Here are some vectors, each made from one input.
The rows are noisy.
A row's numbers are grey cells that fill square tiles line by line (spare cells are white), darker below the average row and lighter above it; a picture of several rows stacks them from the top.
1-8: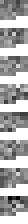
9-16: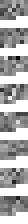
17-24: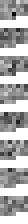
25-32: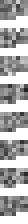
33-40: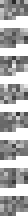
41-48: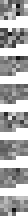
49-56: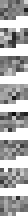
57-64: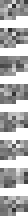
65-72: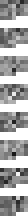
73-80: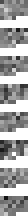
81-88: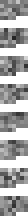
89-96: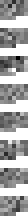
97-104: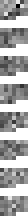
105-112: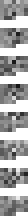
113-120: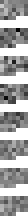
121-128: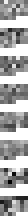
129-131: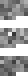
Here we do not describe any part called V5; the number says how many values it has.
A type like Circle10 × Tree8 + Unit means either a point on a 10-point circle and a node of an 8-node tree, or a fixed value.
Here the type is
Line6 × (Tree9 + V5).
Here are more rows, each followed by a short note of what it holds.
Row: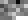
a point on a 6-point line and a node of a 9-node tree
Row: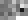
a point on a 6-point line and a value of V5
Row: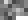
a point on a 6-point line and a node of a 9-node tree
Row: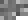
a point on a 6-point line and a node of a 9-node tree
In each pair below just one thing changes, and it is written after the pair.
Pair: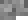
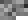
the node of the tree
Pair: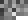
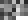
the place on the 6-point line
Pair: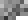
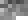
the place on the 6-point line
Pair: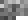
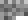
the place on the 6-point line
